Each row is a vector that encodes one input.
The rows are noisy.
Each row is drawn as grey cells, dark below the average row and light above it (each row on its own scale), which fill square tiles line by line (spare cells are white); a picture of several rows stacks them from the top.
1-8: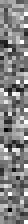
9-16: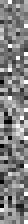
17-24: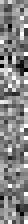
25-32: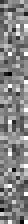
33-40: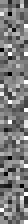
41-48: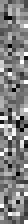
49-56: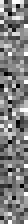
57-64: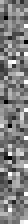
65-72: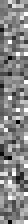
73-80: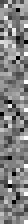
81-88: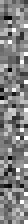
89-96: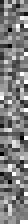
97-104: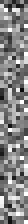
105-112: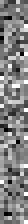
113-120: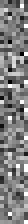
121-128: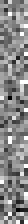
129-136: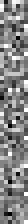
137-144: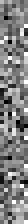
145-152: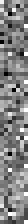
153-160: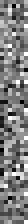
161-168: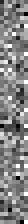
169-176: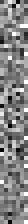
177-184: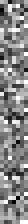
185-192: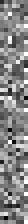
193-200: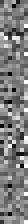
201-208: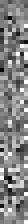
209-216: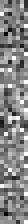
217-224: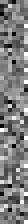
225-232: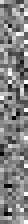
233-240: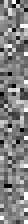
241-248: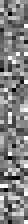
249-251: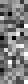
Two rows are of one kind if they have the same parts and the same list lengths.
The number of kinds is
2.
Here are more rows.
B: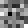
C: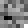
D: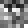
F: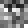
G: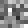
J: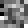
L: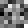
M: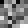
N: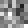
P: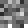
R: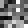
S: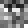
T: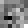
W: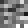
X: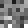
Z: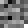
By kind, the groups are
B, C, G, J, L, M, N, P, R, T, W, X, Z
D, F, S

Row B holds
one of 7 labels and two labels (each one of 12).
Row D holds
a fixed value.
